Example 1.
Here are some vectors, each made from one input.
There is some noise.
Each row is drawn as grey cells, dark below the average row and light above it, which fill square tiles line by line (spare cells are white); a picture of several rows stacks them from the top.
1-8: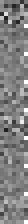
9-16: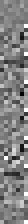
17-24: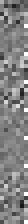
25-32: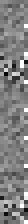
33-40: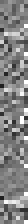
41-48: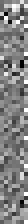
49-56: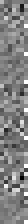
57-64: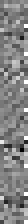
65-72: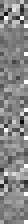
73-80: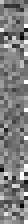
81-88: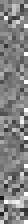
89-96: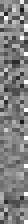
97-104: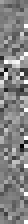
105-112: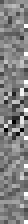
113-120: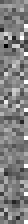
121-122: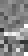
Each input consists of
either a point on a 10-point circle, or a point on an 11-point circle and a true/false value.
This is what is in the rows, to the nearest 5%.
About 45% of them hold a point on a 10-point circle. The rest hold a point on an 11-point circle and a true/false value.
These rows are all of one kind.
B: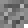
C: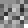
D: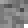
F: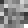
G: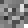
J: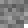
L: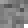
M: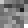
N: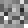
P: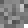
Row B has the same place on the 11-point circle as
D, L and P.
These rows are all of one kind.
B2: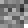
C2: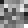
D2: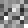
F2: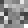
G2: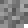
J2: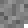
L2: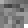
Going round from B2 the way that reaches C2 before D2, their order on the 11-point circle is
B2, G2, J2, C2, L2, D2, F2.
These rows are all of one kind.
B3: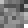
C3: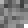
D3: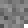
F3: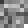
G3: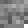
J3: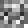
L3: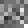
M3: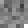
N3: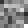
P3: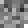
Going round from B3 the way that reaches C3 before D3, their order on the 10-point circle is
B3, F3, L3, N3, C3, M3, P3, G3, J3, D3.
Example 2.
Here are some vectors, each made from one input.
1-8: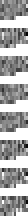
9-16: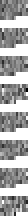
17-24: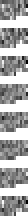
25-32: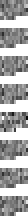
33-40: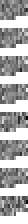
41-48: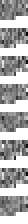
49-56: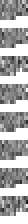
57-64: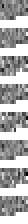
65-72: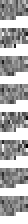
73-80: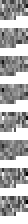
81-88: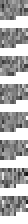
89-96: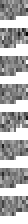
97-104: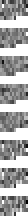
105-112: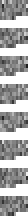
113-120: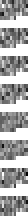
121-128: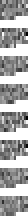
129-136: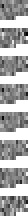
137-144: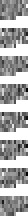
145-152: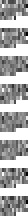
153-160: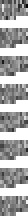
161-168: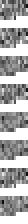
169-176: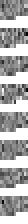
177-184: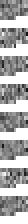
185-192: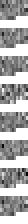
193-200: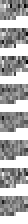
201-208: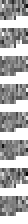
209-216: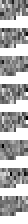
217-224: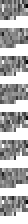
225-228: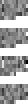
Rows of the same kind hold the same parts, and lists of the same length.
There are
3 kinds of row.
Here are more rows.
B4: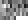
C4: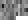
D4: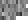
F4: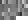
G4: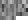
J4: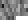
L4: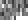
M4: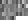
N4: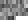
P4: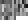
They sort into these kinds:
B4
C4, D4, F4, G4, J4, M4, N4
L4, P4

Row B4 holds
a fixed value.
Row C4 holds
one of 8 labels and a true/false value.
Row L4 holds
a point on a 3-point line and a point on a 4-point line.
